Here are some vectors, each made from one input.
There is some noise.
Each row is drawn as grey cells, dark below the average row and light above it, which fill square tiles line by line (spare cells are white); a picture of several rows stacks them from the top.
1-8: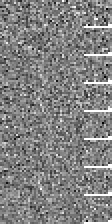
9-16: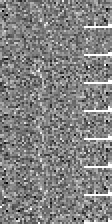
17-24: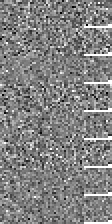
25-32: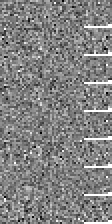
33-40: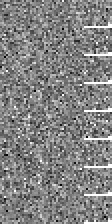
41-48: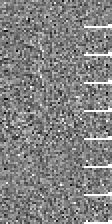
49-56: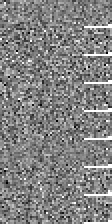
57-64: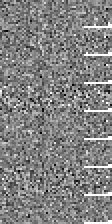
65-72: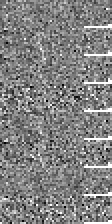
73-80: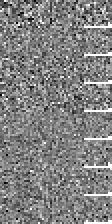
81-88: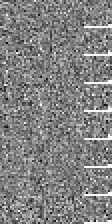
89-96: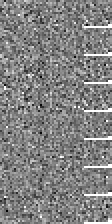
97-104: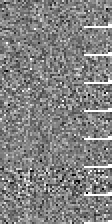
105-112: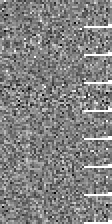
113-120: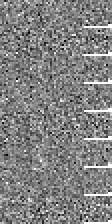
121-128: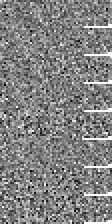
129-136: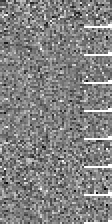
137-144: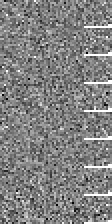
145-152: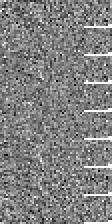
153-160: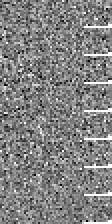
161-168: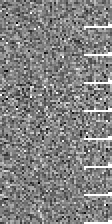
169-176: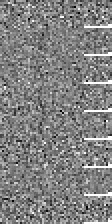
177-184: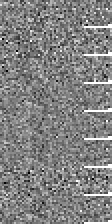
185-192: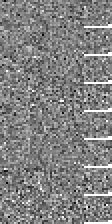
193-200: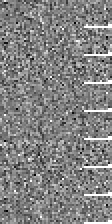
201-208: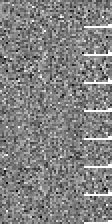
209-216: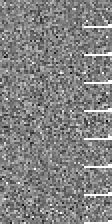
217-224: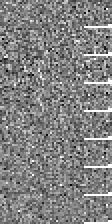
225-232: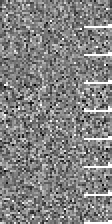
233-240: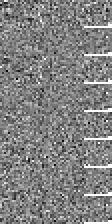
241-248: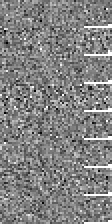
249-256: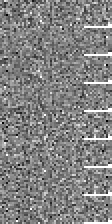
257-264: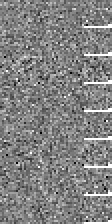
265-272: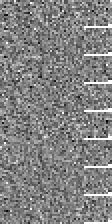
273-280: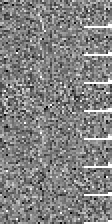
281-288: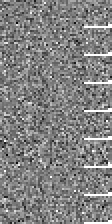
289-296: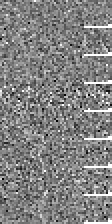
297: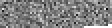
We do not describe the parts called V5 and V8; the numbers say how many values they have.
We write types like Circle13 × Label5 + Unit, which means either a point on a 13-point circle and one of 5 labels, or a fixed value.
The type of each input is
(Bool × Circle9 + V5) × V8 + List2(Line7).
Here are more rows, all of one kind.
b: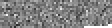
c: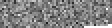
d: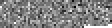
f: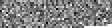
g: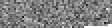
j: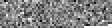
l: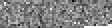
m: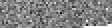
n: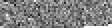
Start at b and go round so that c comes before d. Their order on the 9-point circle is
b, n, c, d, f, j, l, m, g.
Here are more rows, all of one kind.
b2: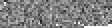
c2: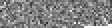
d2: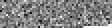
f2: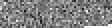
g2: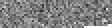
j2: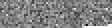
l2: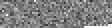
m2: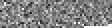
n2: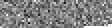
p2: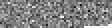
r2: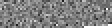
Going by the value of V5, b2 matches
j2, l2 and r2.
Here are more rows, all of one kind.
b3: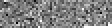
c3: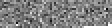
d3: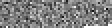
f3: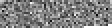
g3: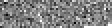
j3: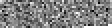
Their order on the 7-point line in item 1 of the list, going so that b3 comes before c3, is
b3, c3, d3, f3, j3, g3.
